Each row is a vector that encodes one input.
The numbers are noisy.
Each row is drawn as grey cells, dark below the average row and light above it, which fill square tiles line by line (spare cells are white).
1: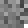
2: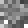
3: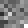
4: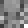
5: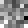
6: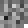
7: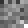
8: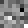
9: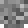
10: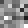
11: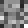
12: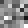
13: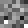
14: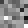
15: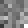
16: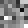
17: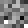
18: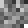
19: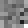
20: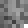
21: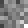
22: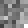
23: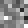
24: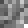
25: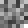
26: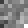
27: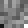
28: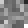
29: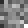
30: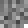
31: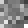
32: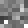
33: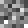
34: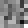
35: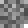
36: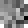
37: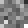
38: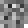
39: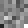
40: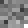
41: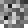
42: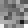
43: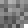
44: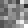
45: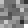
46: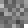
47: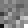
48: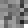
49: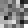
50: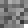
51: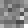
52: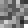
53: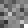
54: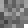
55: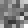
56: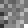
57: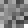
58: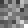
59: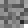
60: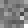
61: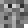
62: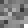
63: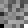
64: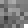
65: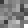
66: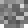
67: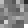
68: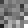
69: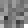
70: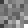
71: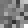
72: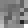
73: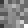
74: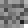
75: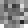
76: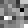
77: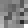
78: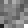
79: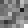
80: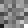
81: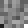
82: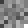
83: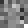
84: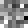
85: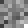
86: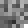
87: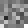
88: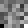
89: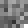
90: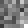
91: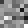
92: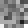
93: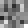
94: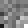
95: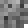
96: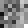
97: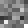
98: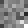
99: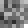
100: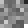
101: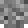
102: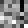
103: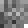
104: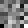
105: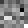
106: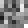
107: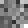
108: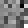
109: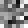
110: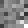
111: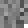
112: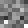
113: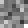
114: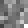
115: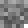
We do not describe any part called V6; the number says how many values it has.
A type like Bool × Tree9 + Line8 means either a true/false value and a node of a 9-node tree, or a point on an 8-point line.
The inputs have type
(Line7 + V6) × Tree8.
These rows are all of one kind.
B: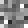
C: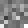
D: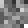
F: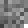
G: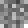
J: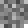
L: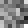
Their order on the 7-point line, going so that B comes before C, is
B, D, C, G, J, L, F.
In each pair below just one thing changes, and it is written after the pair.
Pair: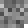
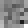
the node of the tree
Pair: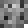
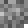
the node of the tree
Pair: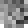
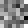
the place on the 7-point line
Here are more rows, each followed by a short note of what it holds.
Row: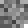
a point on a 7-point line and a node of an 8-node tree
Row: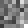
a node of an 8-node tree and a value of V6
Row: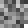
a point on a 7-point line and a node of an 8-node tree
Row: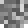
a point on a 7-point line and a node of an 8-node tree
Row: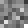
a point on a 7-point line and a node of an 8-node tree
